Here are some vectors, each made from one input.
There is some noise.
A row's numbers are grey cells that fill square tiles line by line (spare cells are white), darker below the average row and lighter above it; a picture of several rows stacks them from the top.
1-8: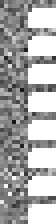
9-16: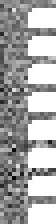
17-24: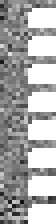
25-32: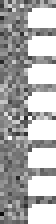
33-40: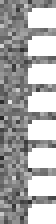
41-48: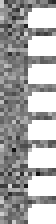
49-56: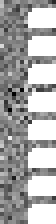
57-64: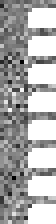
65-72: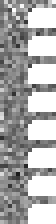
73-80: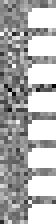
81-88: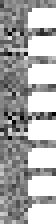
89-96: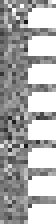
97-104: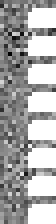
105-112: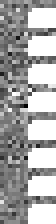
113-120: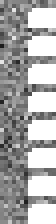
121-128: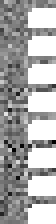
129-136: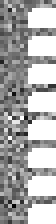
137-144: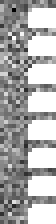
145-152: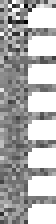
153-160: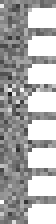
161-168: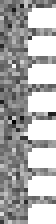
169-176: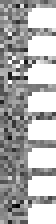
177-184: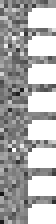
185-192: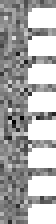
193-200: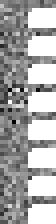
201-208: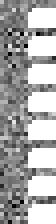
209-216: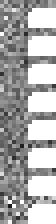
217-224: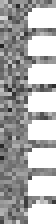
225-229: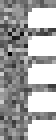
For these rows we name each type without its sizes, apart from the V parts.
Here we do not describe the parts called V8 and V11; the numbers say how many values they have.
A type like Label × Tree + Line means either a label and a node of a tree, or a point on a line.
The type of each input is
(Bool × Bool × Bool × Bool + Line × V8) × V11.
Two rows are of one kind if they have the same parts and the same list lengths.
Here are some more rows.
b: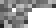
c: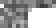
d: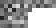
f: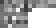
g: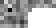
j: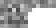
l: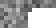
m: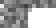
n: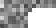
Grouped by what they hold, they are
b, d, f, g, l, m
c, j, n

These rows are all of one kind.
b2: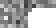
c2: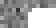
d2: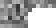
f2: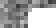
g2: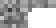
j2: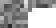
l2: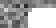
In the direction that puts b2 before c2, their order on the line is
l2, j2, g2, d2, f2, b2, c2.
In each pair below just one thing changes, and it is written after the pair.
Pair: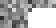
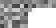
the value of V11
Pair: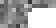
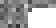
the place on the line
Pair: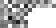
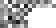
the place on the line
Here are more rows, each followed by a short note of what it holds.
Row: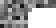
four true/false values and a value of V11
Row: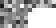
four true/false values and a value of V11
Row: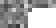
a point on a line, a value of V8 and a value of V11
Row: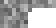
a point on a line, a value of V8 and a value of V11
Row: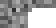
four true/false values and a value of V11
